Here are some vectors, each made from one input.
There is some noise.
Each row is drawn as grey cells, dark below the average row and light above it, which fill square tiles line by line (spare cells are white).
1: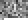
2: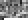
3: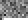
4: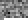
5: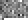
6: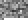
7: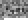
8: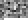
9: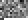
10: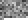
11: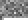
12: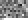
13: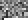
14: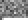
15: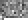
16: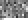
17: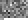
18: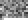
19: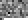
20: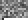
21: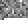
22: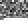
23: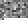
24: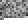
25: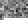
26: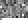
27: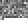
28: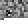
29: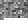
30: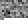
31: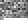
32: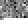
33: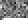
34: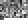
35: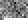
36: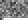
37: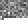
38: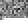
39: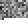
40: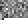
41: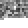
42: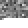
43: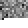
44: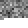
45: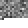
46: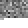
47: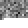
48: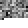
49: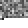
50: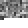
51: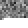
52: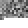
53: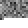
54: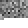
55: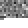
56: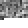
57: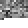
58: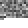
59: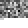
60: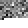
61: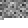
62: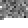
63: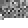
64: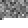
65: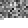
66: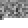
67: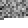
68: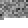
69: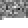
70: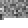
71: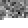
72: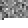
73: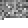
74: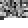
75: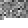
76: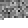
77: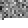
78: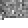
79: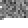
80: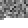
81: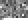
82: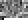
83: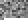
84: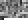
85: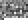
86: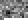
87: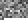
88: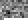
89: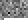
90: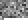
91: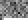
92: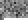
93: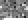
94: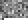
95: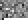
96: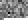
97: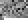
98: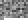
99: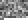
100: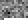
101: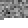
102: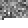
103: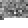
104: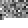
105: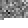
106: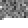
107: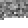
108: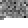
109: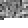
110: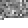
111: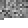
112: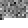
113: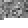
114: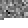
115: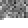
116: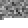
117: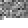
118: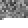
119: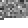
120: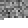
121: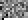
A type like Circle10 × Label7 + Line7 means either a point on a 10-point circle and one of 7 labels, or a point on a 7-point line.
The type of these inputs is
Line6 × Line10 + List2(Line7).
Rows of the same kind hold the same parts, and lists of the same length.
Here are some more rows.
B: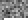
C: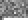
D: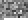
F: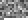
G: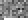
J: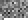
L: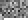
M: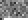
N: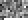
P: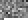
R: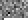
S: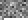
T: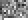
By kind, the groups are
B, J, L, R
C, D, G, M
F, P, S, T
N

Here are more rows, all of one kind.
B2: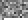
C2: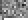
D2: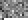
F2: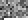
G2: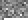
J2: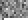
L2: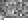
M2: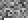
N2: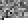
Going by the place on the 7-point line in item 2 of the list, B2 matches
F2 and N2.
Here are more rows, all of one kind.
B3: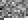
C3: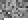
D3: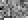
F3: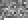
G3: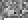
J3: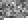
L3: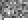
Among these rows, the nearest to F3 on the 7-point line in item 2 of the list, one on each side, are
B3 and J3.
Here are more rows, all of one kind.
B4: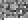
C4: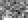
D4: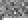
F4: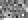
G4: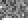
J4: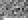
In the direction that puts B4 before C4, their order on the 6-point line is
B4, J4, D4, C4, G4, F4.
